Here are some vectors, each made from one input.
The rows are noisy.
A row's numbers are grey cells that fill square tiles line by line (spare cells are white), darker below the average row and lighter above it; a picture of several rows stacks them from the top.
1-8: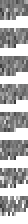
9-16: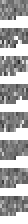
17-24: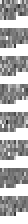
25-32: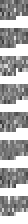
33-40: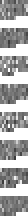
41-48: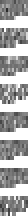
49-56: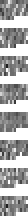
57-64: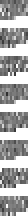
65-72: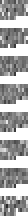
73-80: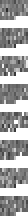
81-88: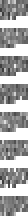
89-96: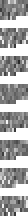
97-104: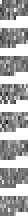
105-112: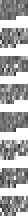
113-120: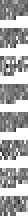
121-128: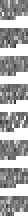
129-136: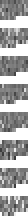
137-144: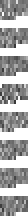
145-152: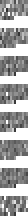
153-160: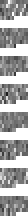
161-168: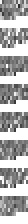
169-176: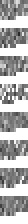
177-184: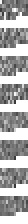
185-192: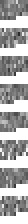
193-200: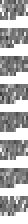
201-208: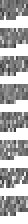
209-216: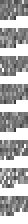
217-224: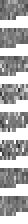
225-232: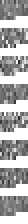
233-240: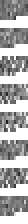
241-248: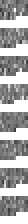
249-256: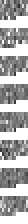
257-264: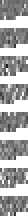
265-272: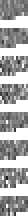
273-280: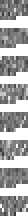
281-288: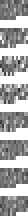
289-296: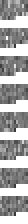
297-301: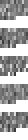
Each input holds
either one of 6 labels, or four true/false values.
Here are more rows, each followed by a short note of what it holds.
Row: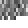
one of 6 labels
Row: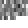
one of 6 labels
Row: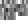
one of 6 labels
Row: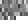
one of 6 labels
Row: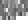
four true/false values
